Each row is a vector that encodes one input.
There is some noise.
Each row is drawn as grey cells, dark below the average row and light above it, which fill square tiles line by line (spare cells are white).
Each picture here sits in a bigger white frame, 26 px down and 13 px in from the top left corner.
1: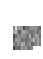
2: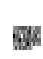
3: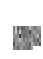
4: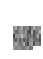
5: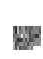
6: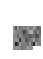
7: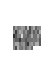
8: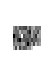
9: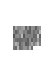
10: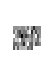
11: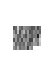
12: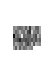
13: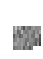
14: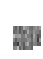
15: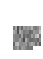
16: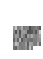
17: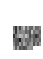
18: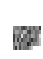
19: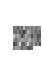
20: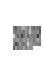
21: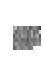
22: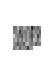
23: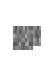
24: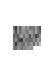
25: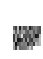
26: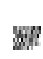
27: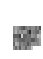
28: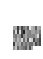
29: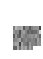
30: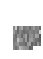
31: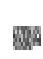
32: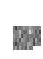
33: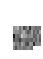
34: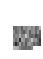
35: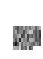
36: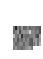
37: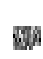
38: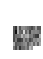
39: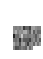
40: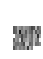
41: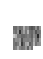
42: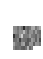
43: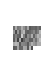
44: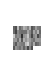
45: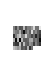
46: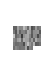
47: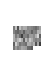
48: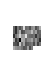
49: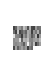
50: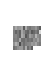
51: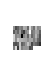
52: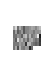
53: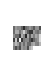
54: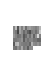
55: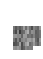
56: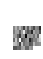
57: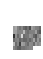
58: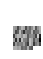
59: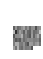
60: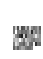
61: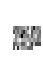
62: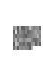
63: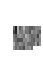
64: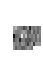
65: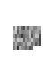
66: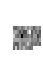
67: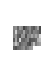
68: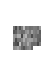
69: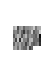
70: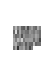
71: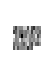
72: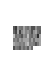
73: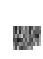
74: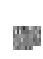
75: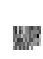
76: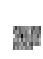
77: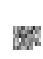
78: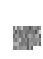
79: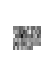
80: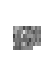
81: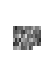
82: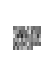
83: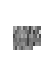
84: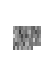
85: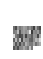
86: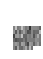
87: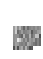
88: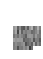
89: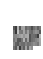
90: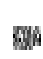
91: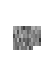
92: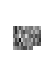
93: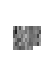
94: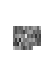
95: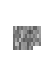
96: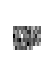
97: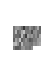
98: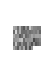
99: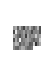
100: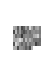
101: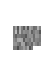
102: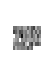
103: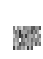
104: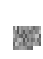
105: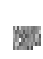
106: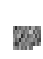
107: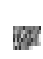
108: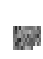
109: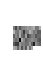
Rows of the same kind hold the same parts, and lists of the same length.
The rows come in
2 kinds.
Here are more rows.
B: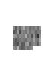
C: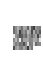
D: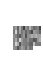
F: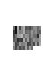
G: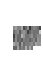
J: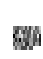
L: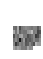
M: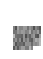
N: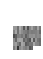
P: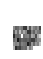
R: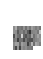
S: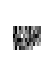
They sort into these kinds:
B, C, F, L, M, S
D, G, J, N, P, R

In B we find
a point on a 5-point circle and a true/false value.
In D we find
a point on a 10-point circle.
